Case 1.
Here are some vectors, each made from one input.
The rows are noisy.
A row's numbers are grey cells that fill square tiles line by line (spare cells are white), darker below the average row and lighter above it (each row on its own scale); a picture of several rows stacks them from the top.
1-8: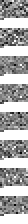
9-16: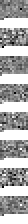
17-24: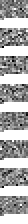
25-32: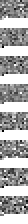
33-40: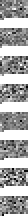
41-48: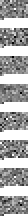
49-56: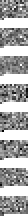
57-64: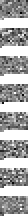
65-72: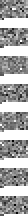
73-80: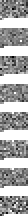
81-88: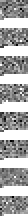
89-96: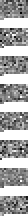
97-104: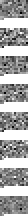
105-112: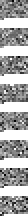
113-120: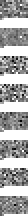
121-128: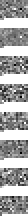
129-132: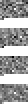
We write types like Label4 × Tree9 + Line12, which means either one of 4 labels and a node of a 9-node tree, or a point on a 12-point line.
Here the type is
Bool × Bool × Bool × Bool × Bool + Unit.
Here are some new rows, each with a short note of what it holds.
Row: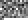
a fixed value
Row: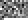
a fixed value
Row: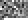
a fixed value
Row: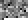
five true/false values
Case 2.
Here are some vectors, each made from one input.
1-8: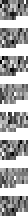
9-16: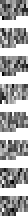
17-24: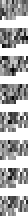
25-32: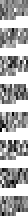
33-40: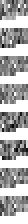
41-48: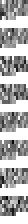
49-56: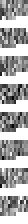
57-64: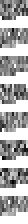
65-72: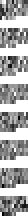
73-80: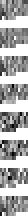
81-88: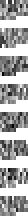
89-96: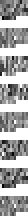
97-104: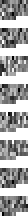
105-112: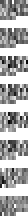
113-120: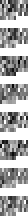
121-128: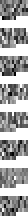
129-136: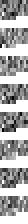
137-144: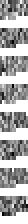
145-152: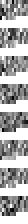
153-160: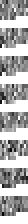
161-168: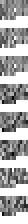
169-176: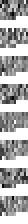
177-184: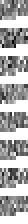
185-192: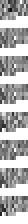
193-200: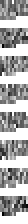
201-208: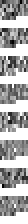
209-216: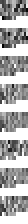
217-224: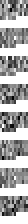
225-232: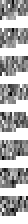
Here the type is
Circle14 + Unit.
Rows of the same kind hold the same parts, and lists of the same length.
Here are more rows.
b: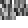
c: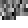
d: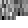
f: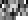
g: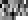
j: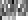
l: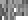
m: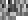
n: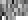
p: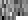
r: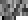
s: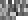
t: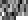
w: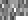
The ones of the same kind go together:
b, c, f, g, j, l, m, n, r, s, t, w
d, p

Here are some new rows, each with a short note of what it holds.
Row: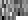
a fixed value
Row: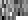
a fixed value
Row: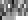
a point on a 14-point circle
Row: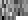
a fixed value
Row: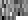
a fixed value
